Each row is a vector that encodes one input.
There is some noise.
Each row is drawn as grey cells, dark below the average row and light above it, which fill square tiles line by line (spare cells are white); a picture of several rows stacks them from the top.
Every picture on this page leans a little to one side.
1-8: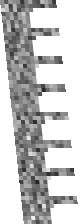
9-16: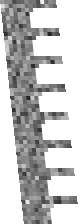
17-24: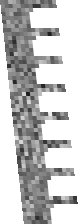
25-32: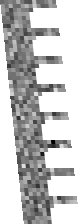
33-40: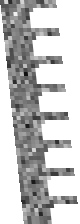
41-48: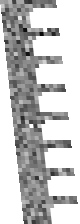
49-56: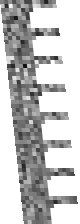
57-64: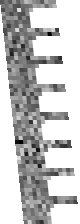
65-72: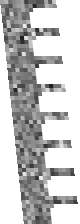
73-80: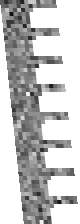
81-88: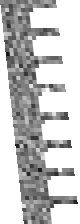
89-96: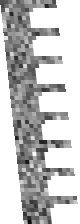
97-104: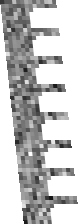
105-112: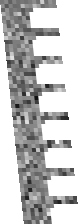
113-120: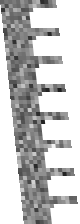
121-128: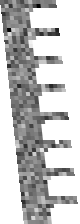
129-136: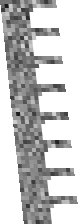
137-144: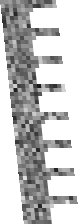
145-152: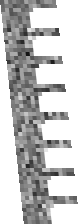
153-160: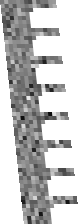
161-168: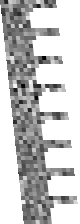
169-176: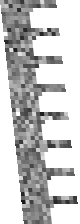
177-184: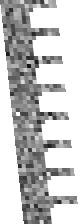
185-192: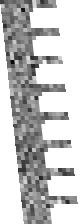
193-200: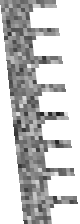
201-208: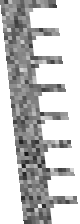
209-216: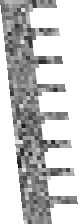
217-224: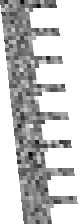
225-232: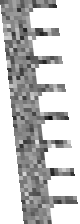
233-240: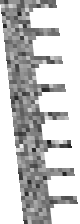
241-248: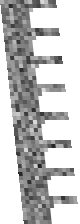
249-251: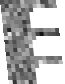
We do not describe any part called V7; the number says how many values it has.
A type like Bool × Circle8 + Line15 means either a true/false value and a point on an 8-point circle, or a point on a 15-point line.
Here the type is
(Bool × Tree9 + V7) × Tree9 × Tree9 × Tree9.
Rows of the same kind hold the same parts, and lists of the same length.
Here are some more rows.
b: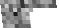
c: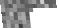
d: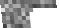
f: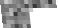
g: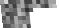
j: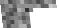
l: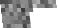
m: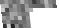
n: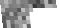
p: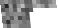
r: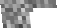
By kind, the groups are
b, c, d, f, m, n, r
g, j, l, p

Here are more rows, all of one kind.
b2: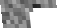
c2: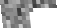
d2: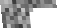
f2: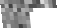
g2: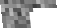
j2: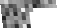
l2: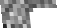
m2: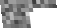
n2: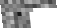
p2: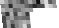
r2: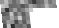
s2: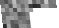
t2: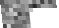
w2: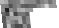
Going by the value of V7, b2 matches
j2, p2, s2 and t2.
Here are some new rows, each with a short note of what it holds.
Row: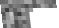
a node of each of three 9-node trees and a value of V7
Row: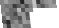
a node of each of four 9-node trees and a true/false value
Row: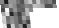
a node of each of four 9-node trees and a true/false value
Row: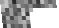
a node of each of three 9-node trees and a value of V7
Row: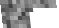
a node of each of four 9-node trees and a true/false value
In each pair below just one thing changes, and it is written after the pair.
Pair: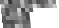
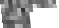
the node of one of the four trees
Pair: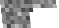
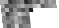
the node of one of the four trees
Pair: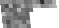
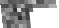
the true/false value
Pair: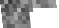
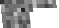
the true/false value
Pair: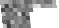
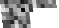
the node of one of the four trees
